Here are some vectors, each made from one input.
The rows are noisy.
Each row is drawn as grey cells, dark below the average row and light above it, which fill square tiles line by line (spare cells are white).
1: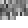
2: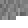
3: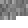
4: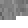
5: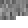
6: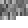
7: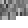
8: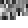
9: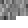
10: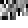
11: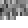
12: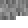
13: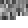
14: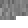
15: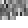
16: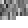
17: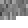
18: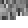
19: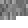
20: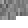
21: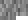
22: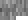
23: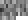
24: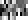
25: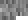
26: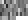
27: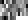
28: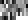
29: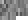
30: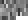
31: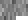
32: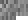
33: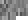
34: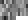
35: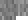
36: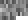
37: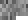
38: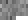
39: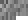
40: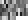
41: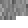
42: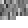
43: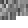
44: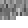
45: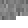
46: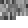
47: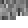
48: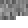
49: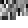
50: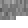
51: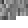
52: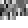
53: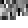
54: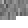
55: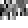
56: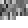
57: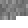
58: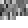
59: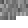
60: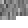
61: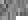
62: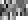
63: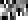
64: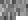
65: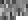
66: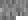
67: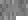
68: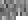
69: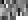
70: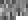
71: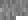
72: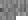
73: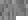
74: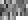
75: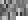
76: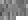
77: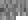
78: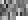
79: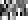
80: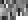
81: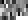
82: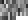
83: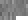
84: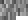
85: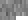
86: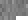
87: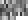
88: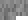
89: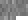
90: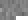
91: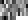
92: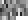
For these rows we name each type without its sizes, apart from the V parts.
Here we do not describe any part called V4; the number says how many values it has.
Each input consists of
a true/false value, together with either a point on a line, or a value of V4.
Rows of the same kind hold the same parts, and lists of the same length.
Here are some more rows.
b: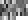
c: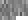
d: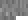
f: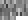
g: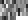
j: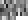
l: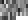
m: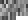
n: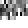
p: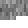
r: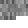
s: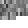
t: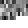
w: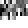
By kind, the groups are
b, d, s, t, w
c, f, g, j, l, m, n, p, r

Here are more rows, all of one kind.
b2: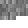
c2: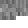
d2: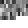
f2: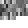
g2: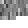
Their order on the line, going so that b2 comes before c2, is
b2, d2, f2, c2, g2.
